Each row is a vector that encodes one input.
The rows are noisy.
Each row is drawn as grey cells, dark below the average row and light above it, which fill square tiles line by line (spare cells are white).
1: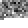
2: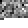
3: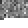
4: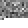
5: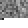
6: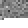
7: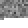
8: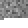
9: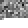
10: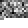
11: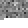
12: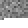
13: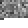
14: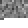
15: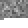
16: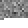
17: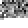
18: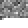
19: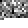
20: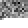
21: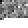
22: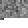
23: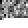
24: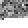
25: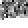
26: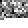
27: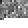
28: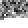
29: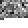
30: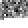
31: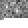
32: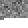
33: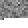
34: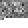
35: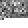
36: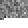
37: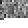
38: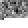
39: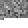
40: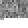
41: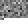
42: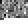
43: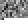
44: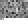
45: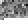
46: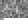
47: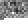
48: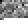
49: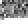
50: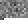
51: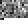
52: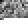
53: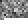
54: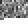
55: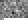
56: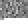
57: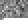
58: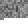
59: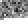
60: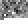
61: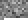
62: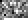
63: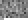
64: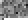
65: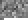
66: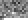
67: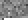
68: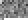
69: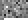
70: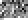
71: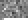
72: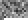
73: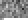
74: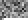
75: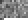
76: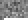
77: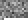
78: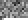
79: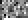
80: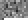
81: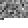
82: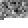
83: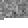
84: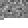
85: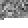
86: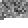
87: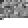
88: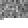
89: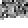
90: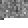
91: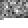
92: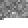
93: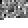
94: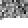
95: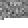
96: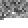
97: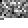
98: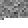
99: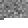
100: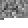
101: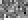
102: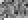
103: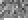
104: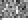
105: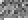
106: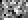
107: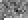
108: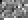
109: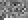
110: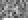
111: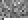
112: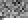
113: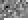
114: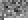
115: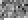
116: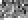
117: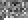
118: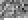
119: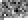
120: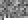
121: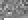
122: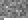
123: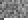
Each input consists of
either a point on a 9-point circle, or a point on each of two 10-point circles.
